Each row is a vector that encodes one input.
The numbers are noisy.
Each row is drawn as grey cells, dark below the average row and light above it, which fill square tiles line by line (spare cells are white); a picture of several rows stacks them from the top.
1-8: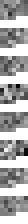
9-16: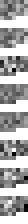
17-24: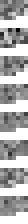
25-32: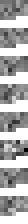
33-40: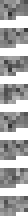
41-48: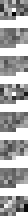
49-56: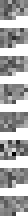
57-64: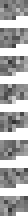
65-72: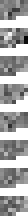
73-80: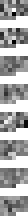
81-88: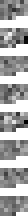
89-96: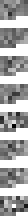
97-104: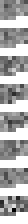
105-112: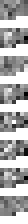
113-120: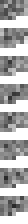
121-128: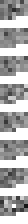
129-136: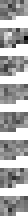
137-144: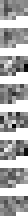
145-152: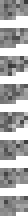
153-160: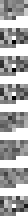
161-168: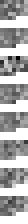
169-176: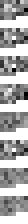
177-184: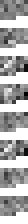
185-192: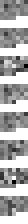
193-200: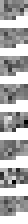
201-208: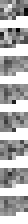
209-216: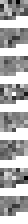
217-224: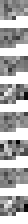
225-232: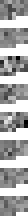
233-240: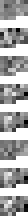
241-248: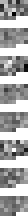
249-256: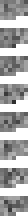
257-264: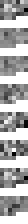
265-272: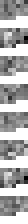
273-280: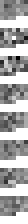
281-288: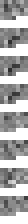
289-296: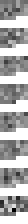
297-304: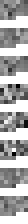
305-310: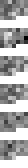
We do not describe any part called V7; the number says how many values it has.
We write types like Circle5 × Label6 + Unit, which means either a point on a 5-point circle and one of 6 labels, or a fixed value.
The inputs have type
Line8 + List2(Bool × Line5) × V7.
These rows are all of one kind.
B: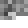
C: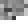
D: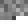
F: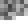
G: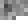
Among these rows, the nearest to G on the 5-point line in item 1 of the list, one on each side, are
B and F.
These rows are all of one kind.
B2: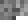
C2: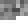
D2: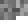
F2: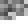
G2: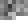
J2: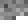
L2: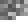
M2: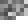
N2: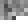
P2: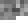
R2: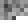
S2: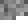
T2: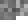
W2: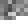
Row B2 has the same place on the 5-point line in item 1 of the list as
J2, L2, N2 and W2.
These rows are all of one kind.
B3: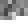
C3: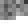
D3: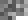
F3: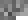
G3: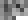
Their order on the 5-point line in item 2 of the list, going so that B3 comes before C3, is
D3, F3, B3, G3, C3.
